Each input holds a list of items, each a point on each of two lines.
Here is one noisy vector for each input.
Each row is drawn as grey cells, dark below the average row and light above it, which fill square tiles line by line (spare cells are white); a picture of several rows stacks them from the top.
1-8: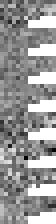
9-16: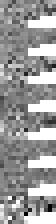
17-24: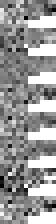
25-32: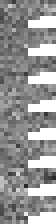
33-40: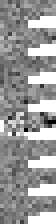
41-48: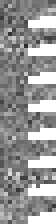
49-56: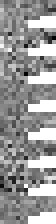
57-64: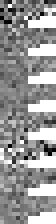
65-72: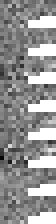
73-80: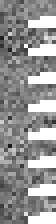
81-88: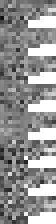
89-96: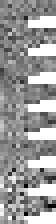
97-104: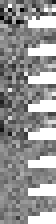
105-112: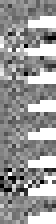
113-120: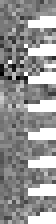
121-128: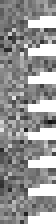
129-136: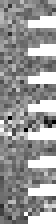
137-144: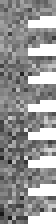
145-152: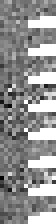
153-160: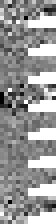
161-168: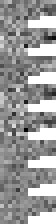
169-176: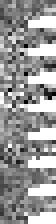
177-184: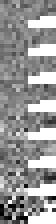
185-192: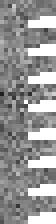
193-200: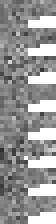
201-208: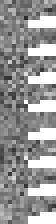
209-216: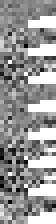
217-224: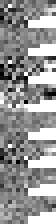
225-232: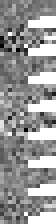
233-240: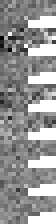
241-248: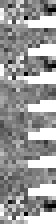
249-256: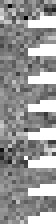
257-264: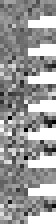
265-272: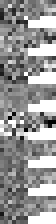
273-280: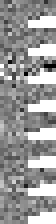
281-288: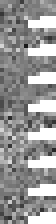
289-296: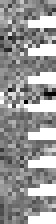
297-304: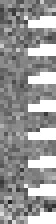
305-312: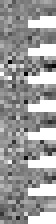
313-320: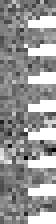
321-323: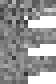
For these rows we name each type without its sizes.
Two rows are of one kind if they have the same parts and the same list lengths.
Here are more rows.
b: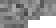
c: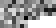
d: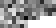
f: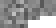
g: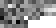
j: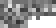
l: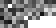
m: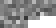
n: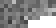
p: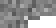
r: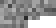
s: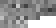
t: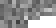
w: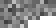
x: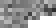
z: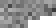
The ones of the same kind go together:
b, c, d, f, m, n, r
g, p, t, x, z
j
l, s, w

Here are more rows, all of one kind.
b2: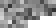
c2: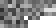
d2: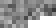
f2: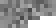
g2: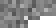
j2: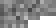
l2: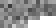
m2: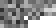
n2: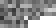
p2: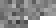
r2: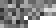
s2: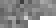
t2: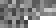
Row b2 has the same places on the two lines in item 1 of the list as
c2 and n2.
